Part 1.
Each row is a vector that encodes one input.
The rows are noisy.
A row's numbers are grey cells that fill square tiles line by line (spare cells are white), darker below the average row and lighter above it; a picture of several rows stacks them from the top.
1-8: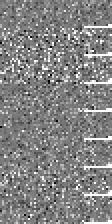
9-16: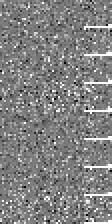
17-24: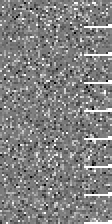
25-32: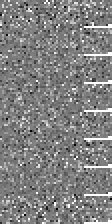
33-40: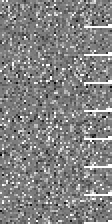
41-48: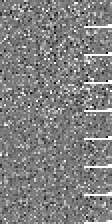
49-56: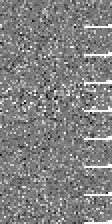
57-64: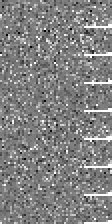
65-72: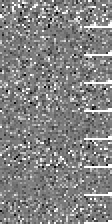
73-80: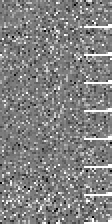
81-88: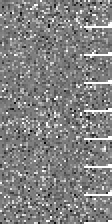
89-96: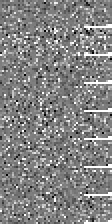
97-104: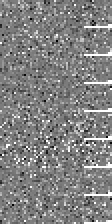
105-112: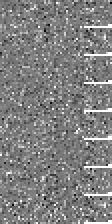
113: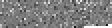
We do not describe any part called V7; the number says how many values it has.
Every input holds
a point on a 5-point circle and a value of V7, together with either a fixed value, or a node of an 11-node tree.
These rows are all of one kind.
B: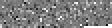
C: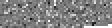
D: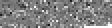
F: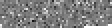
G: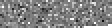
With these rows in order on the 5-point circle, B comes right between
F and G.
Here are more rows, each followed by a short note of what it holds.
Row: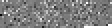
a point on a 5-point circle, a node of an 11-node tree and a value of V7
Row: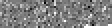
a point on a 5-point circle and a value of V7
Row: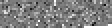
a point on a 5-point circle, a node of an 11-node tree and a value of V7
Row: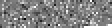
a point on a 5-point circle, a node of an 11-node tree and a value of V7
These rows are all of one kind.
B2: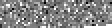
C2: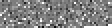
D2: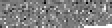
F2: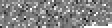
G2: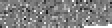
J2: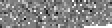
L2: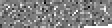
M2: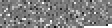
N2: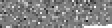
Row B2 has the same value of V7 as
D2, F2 and L2.
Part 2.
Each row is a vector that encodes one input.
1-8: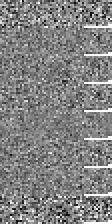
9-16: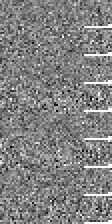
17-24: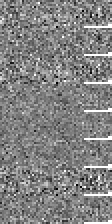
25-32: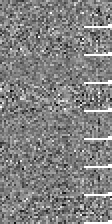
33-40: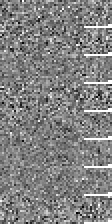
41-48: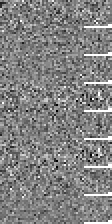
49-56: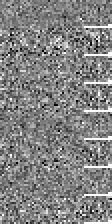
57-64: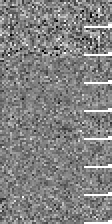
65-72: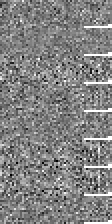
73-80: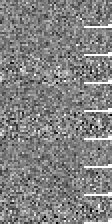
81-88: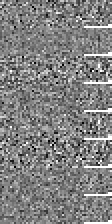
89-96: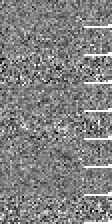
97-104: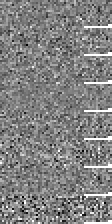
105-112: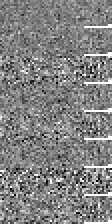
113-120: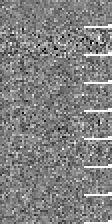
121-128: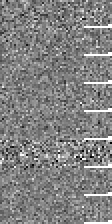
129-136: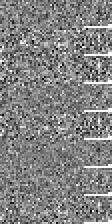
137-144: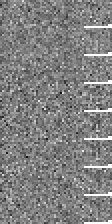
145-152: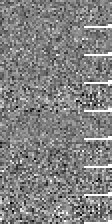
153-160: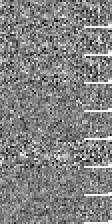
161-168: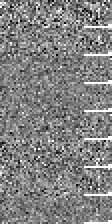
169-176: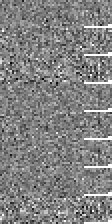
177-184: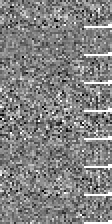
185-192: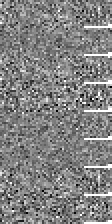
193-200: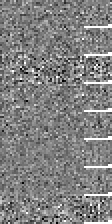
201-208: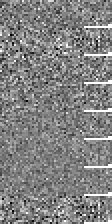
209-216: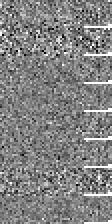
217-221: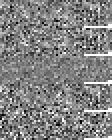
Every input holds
either a point on a 5-point circle and a true/false value, or a node of a 16-node tree.
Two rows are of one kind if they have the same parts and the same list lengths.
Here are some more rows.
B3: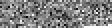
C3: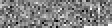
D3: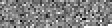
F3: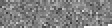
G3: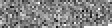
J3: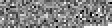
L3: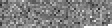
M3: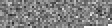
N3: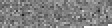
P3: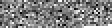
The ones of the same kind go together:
B3, D3, F3, L3, M3, N3, P3
C3, G3, J3

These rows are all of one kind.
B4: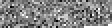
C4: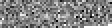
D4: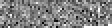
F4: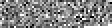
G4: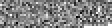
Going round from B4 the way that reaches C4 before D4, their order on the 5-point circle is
B4, C4, F4, G4, D4.
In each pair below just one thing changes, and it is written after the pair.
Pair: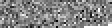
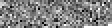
the place on the 5-point circle
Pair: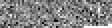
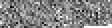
the place on the 5-point circle
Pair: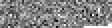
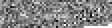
the true/false value
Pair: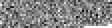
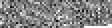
the true/false value
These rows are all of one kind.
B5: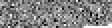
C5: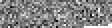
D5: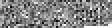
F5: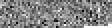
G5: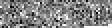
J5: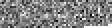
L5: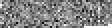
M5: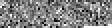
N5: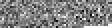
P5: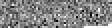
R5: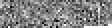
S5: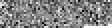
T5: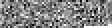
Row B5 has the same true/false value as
D5, F5, P5 and S5.
